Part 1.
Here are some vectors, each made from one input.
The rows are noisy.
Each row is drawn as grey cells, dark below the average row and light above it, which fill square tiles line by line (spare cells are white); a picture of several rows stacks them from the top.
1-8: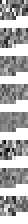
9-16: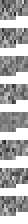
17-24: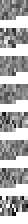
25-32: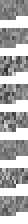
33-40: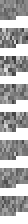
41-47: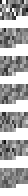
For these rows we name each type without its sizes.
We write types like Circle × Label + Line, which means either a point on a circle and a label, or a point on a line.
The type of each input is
Line.
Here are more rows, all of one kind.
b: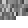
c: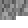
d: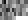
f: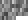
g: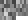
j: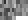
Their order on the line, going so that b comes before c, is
f, b, j, d, c, g.
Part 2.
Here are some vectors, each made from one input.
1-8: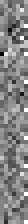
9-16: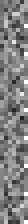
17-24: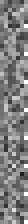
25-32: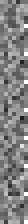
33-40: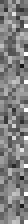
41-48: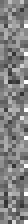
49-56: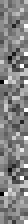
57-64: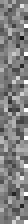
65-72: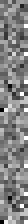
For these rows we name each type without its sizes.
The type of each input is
Bool × Bool × Bool × Bool + Unit.
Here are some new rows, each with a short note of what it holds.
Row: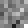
four true/false values
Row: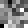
a fixed value
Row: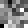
a fixed value
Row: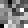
a fixed value
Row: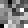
a fixed value
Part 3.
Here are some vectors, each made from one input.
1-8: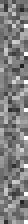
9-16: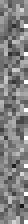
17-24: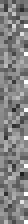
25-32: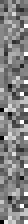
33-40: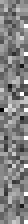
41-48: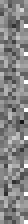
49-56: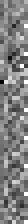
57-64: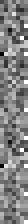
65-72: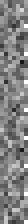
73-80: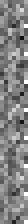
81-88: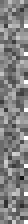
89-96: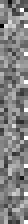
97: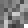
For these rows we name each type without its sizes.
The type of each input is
Bool × Bool × Bool × Bool + Unit.
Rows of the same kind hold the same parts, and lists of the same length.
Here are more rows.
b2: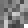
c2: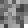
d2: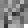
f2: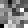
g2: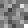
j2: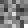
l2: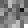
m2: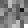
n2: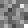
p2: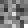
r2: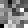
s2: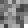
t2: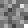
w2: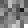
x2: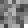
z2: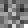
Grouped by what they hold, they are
b2, c2, d2, g2, j2, l2, m2, n2, p2, s2, t2, w2, x2, z2
f2, r2

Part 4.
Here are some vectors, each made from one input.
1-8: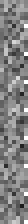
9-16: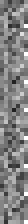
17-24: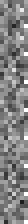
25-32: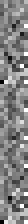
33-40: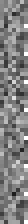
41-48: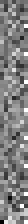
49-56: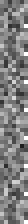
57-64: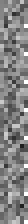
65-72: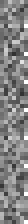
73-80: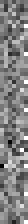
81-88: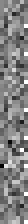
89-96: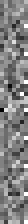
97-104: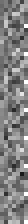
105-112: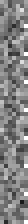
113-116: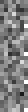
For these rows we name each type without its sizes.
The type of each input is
Bool × Bool × Bool × Bool + Unit.
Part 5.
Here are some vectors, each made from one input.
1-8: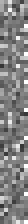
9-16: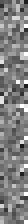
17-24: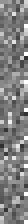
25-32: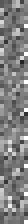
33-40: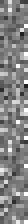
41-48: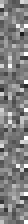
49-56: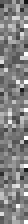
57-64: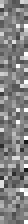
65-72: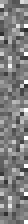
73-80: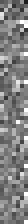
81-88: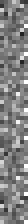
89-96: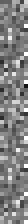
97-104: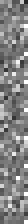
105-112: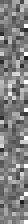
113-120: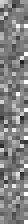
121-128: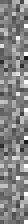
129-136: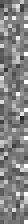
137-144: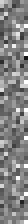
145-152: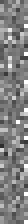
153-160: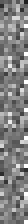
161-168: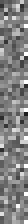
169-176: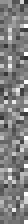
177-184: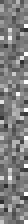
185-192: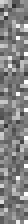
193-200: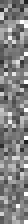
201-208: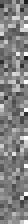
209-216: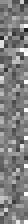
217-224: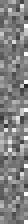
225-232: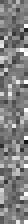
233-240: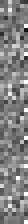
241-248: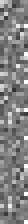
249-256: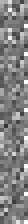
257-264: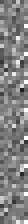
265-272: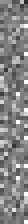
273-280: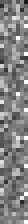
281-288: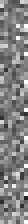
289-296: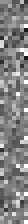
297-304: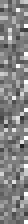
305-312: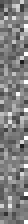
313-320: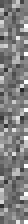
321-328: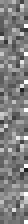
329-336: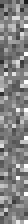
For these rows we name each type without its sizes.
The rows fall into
2 kinds.
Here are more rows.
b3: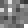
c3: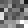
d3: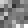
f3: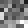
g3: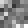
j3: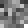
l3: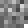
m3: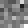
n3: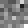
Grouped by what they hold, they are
b3, d3, g3, j3, l3, m3, n3
c3, f3

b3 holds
four true/false values.
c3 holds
a fixed value.
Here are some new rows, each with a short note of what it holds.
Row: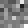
four true/false values
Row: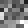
a fixed value
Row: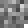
four true/false values
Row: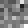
four true/false values
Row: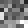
a fixed value
